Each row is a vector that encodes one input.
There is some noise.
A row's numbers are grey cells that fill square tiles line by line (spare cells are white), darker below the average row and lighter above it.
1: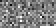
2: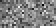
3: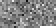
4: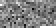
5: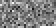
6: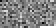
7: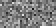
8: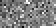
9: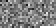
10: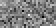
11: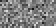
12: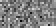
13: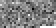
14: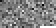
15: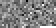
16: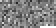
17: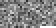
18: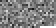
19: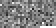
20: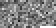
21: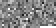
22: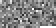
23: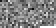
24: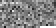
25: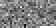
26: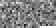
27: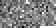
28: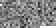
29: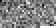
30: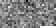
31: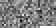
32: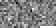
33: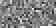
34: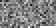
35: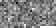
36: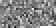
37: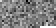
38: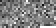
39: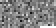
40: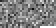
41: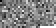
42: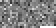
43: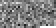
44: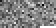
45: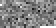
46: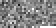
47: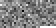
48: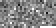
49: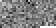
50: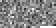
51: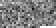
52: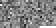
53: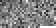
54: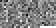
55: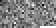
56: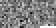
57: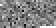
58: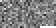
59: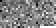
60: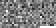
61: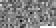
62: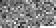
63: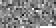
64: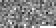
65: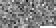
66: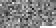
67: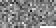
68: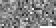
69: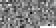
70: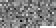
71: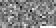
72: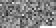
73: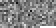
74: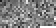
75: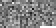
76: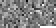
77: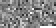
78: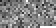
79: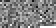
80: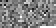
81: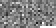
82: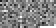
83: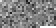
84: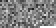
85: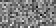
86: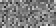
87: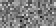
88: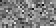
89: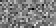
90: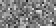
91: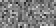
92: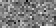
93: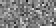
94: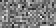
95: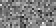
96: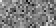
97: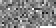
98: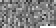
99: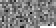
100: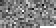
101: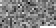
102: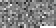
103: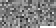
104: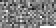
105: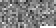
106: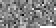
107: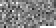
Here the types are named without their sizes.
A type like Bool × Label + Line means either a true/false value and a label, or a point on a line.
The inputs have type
Bool × (Label + Line).
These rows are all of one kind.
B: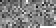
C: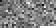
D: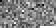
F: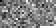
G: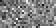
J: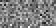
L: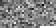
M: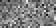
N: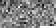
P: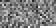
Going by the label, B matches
J, M and P.
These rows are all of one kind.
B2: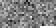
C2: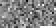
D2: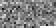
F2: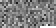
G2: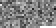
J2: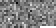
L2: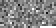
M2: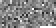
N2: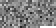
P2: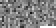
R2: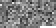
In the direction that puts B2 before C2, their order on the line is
D2, R2, G2, N2, P2, F2, B2, J2, C2, L2, M2.
